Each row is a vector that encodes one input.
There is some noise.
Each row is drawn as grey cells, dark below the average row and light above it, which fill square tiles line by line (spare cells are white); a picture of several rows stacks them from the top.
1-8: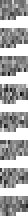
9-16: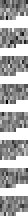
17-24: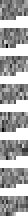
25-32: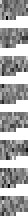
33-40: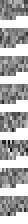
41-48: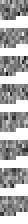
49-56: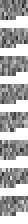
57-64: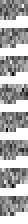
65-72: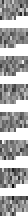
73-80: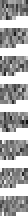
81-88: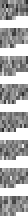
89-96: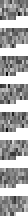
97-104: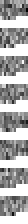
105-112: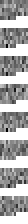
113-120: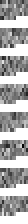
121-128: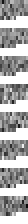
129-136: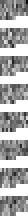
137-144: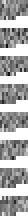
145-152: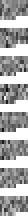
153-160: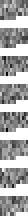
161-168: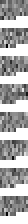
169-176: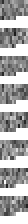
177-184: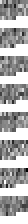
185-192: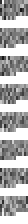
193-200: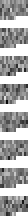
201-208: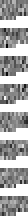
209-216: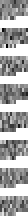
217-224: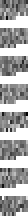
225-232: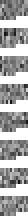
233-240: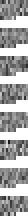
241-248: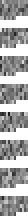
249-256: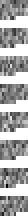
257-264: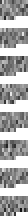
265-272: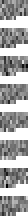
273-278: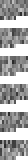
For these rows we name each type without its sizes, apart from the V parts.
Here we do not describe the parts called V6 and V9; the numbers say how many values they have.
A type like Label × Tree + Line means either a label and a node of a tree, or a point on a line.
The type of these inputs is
Bool × (Line + V6) + V9.
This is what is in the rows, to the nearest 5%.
About 65% of them hold a true/false value, together with either a point on a line, or a value of V6. The rest hold a value of V9.
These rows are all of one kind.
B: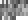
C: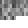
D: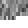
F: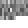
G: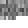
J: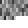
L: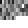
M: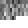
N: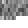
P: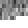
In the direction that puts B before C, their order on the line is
B, G, M, N, D, P, F, J, C, L.
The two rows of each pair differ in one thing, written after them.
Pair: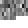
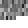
the value of V6
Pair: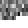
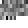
the true/false value
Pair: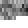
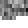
the value of V6
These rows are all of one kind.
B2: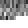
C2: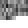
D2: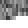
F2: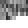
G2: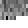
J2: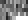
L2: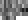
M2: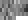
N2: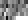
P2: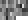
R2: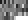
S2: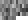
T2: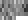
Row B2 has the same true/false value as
G2 and N2.
